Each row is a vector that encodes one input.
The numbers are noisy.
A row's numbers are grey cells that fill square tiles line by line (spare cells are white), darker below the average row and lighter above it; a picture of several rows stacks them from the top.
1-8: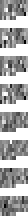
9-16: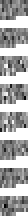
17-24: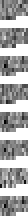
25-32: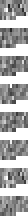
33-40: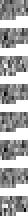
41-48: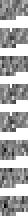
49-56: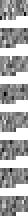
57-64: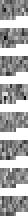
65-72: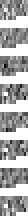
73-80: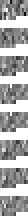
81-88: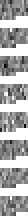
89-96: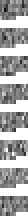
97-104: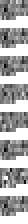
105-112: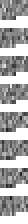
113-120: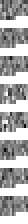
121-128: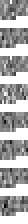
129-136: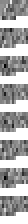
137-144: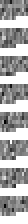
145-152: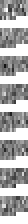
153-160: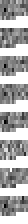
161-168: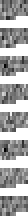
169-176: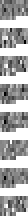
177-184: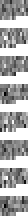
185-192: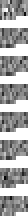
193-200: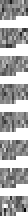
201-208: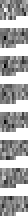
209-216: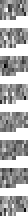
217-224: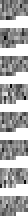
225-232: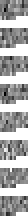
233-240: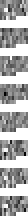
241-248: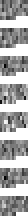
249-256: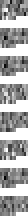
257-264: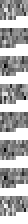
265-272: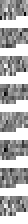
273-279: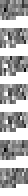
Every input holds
either a point on a 6-point line and a true/false value, or a point on a 10-point line.
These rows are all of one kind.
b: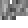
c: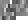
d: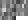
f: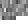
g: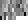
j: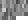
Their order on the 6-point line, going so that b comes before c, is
b, c, f, g, j, d.
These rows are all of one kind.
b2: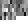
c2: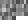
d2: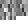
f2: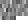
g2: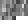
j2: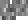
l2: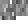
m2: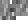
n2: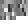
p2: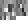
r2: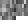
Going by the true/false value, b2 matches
d2, n2 and p2.
